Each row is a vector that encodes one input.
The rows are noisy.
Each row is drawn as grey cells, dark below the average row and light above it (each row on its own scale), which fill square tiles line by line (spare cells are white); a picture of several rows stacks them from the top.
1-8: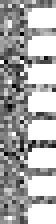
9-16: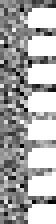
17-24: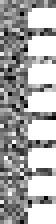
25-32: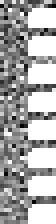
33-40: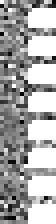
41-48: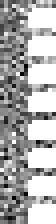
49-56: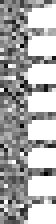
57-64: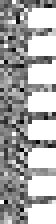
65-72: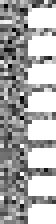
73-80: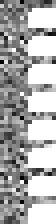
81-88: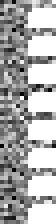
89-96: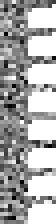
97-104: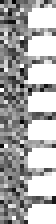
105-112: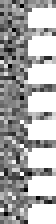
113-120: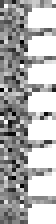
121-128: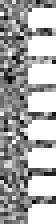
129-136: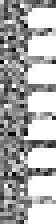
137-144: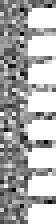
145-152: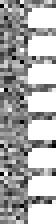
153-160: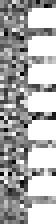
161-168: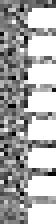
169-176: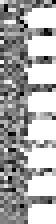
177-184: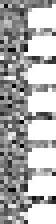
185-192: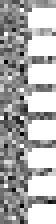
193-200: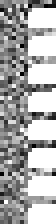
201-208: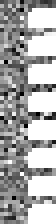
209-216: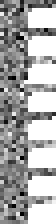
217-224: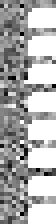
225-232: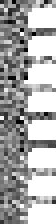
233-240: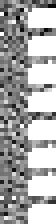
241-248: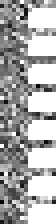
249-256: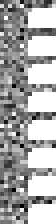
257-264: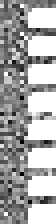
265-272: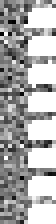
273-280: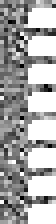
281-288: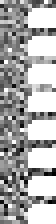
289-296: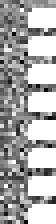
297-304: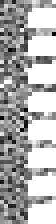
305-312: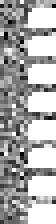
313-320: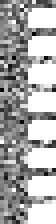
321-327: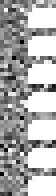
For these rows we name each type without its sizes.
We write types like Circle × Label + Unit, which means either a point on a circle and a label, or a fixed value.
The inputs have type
Label × (Tree + Unit).
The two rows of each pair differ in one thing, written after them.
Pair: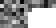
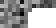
the label
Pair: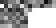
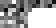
the label
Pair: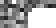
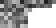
the label
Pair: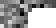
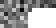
the label
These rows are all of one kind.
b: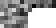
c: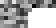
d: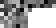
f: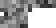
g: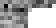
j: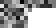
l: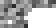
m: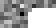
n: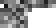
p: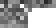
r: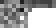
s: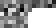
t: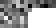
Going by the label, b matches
c and m.
